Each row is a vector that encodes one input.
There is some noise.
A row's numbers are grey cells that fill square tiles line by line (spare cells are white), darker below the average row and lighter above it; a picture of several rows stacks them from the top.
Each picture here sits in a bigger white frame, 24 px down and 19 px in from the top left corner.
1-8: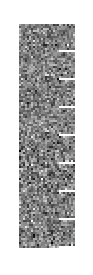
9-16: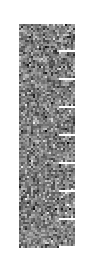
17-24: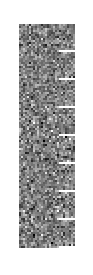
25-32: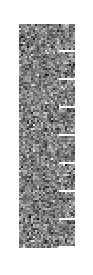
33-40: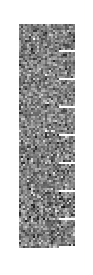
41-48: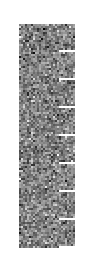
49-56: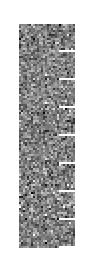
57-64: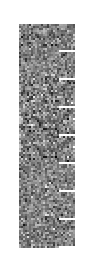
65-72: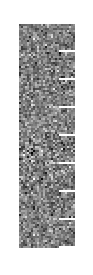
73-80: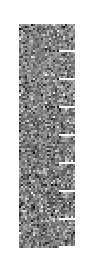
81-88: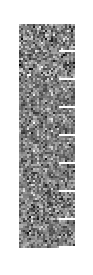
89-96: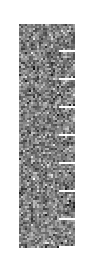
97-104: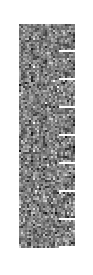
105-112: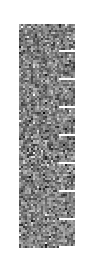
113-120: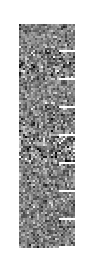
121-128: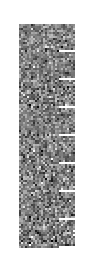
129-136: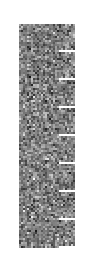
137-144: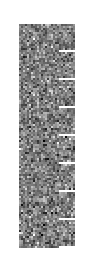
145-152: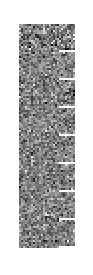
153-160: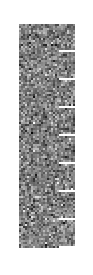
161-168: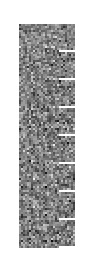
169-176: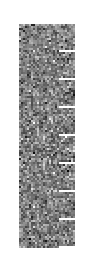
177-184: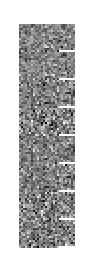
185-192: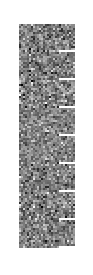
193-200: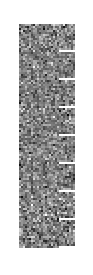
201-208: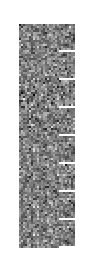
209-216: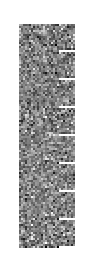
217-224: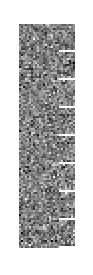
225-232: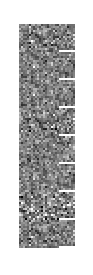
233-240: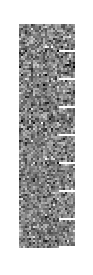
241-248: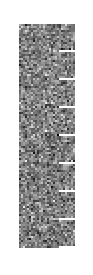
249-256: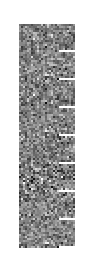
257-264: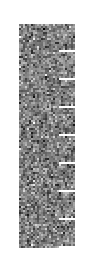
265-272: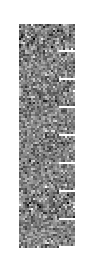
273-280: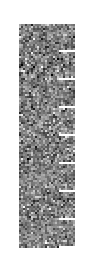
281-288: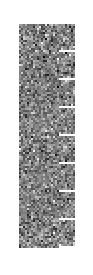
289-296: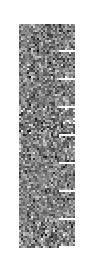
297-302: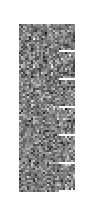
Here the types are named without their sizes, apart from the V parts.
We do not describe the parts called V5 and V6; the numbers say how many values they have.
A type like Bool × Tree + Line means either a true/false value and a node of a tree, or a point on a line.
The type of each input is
Bool × ((Tree + Unit) × V5 + V6) + List(Line).
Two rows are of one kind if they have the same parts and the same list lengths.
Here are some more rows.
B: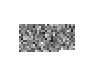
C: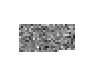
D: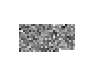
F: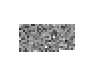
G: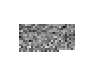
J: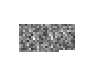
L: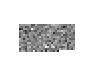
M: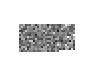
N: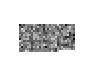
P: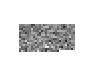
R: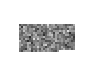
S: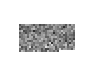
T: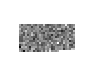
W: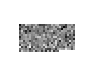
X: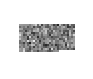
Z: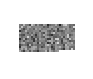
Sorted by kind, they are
B
C, D, F
G, L, P, R, S, W
J, N
M, T, Z
X

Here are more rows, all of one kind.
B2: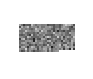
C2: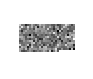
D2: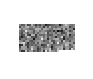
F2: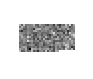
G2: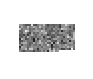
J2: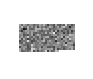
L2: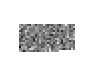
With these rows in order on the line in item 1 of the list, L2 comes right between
D2 and G2.
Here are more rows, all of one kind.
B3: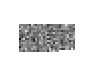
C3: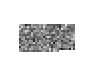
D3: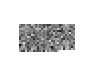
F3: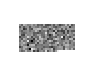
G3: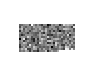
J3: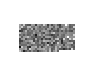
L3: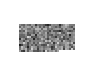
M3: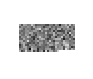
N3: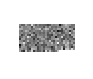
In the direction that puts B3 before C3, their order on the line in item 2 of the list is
L3, D3, N3, M3, F3, G3, J3, B3, C3.
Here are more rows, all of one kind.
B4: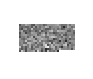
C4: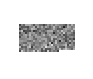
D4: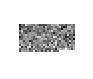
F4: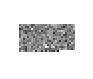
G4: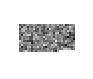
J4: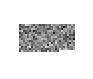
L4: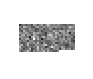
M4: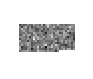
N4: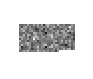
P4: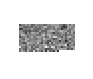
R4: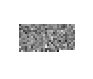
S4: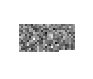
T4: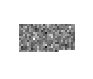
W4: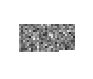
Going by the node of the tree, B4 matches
F4, L4, R4 and S4.
